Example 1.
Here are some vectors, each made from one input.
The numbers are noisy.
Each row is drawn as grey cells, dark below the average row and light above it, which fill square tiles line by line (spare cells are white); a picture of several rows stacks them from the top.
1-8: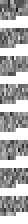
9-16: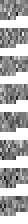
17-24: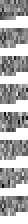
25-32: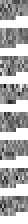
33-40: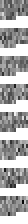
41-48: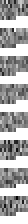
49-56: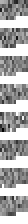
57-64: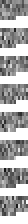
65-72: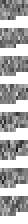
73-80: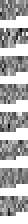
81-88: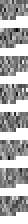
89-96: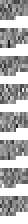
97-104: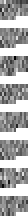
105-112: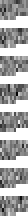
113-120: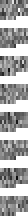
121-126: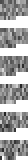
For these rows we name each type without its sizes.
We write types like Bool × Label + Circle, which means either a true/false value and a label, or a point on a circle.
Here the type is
(Bool × Bool × Bool + Unit) × Tree.
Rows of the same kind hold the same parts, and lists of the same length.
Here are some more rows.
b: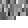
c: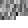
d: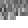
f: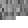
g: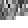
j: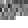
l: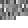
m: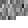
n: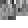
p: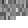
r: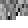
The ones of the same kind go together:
b, c, f, l, m, n, p, r
d, g, j

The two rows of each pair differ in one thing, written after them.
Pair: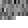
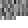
the node of the tree
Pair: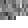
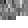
the node of the tree
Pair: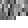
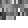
the node of the tree
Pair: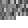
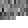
the node of the tree
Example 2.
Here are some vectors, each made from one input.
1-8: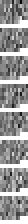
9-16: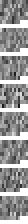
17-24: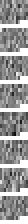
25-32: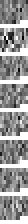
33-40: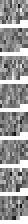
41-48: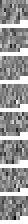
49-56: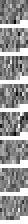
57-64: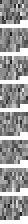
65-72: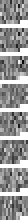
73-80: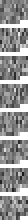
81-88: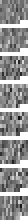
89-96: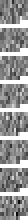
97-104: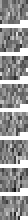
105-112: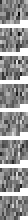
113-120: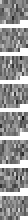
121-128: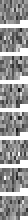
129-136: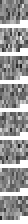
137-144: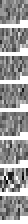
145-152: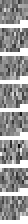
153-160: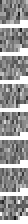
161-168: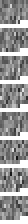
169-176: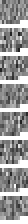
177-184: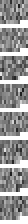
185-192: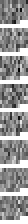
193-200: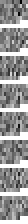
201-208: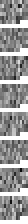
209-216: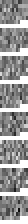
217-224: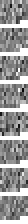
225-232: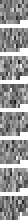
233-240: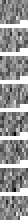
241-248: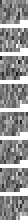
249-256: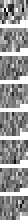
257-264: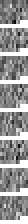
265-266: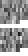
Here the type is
List2(Line7).
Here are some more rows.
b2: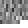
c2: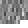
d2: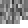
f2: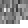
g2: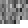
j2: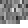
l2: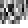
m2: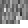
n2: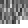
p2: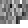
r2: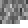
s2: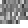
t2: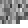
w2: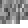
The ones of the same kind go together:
b2, c2, d2, f2, g2, m2, n2, r2, s2
j2, p2, t2, w2
l2

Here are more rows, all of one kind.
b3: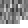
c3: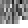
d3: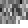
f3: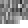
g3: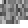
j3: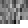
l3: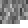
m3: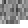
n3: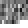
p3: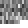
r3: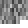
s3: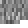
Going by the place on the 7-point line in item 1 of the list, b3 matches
c3, f3 and p3.
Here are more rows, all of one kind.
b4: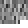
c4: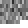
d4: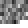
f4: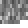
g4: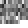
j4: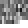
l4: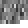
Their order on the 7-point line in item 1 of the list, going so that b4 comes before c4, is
b4, c4, j4, g4, l4, f4, d4.
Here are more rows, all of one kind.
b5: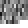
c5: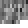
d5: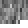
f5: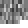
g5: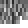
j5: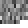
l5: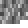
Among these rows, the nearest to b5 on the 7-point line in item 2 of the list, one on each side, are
d5 and f5.
